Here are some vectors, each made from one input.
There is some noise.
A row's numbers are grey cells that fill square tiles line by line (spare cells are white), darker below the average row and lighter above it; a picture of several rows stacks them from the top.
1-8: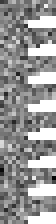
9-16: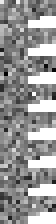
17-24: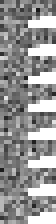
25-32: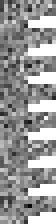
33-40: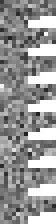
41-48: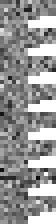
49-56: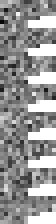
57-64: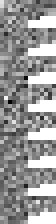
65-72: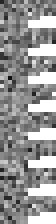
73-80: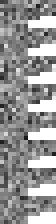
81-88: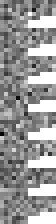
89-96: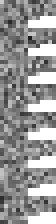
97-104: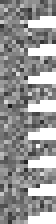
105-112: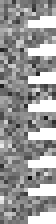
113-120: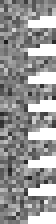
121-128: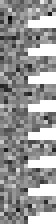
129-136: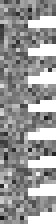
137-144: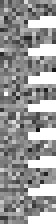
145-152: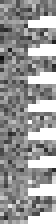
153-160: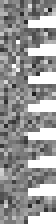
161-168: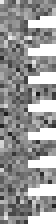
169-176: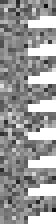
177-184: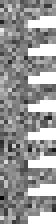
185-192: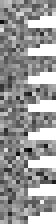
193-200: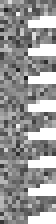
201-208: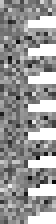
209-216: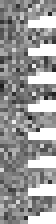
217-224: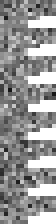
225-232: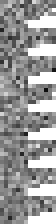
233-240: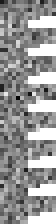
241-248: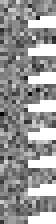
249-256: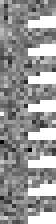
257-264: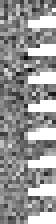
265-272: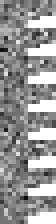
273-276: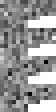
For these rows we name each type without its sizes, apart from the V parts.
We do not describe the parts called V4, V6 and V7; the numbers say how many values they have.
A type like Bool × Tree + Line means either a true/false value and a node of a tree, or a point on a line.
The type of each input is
(Bool × Bool × Bool × Label + (Circle + V4) × V6) × V7.
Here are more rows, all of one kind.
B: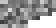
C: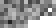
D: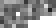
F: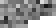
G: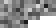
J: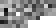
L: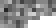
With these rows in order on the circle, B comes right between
D and L.
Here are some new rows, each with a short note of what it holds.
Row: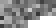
a value of V4, a value of V6 and a value of V7
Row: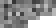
a value of V4, a value of V6 and a value of V7
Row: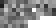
a label, three true/false values and a value of V7
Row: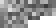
a point on a circle, a value of V6 and a value of V7
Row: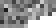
a point on a circle, a value of V6 and a value of V7
